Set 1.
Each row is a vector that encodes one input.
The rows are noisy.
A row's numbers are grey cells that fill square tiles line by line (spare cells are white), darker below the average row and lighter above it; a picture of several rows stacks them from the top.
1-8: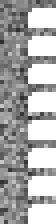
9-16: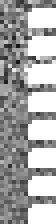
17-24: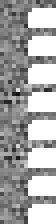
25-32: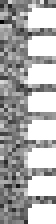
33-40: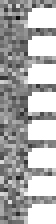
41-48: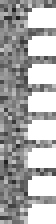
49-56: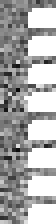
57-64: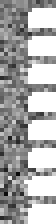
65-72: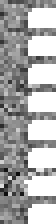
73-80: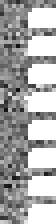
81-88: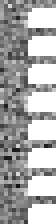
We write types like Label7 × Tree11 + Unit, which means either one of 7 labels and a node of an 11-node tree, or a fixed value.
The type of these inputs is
Line6 + Tree7.
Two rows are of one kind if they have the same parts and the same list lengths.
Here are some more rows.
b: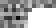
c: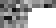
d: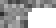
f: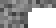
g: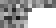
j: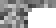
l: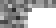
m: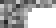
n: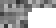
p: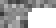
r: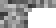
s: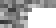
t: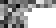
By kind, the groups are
b, c, g, l, m, s, t
d, f, j, n, p, r

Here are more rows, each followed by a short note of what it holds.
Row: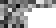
a node of a 7-node tree
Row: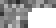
a point on a 6-point line
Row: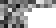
a node of a 7-node tree
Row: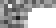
a node of a 7-node tree
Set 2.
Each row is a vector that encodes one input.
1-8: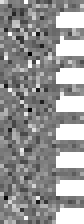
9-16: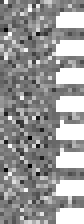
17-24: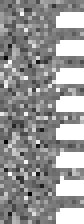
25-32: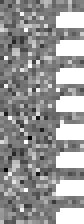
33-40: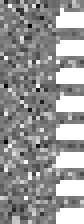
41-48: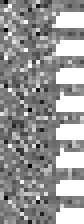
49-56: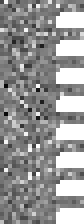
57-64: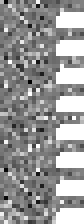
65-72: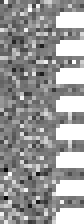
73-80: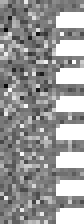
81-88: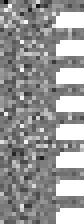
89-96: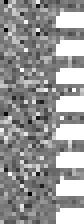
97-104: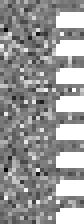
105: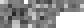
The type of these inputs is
Line7 + Line13.
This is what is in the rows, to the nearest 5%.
About 35% of them hold a point on a 7-point line. The rest hold a point on a 13-point line.
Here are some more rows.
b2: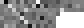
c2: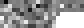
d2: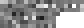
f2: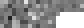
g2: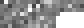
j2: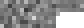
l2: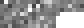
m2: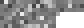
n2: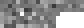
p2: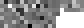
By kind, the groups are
b2, c2, p2
d2, f2, g2, j2, l2, m2, n2

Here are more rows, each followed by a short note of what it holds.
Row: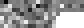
a point on a 7-point line
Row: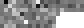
a point on a 7-point line
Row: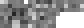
a point on a 13-point line
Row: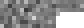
a point on a 13-point line
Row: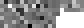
a point on a 7-point line
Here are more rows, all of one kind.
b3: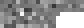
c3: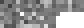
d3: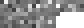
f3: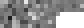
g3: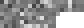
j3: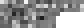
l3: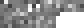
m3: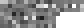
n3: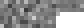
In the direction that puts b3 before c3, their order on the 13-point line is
m3, j3, f3, n3, b3, c3, g3, l3, d3.
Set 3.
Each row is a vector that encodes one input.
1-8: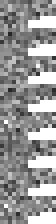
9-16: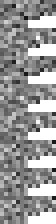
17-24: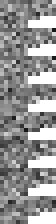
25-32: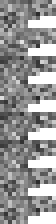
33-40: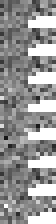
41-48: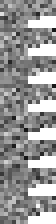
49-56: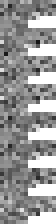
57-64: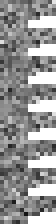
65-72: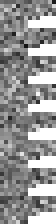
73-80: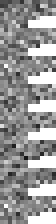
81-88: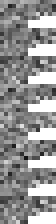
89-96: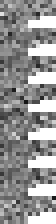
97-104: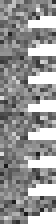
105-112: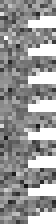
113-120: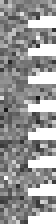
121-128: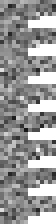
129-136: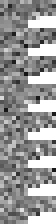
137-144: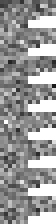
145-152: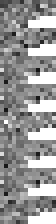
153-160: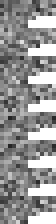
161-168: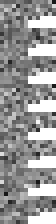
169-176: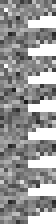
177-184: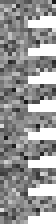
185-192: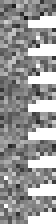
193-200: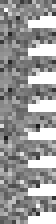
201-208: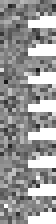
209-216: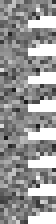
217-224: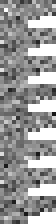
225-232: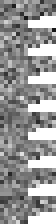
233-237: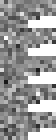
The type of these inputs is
Line5 + Line7.
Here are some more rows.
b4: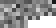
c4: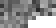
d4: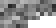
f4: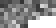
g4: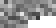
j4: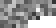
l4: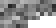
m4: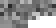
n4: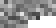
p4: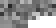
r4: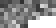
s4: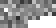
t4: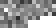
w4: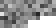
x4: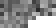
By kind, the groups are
b4, g4, j4, n4, s4, t4, w4
c4, d4, f4, l4, m4, p4, r4, x4

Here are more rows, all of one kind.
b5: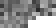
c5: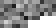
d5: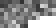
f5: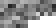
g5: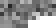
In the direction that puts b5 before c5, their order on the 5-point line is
d5, b5, g5, f5, c5.
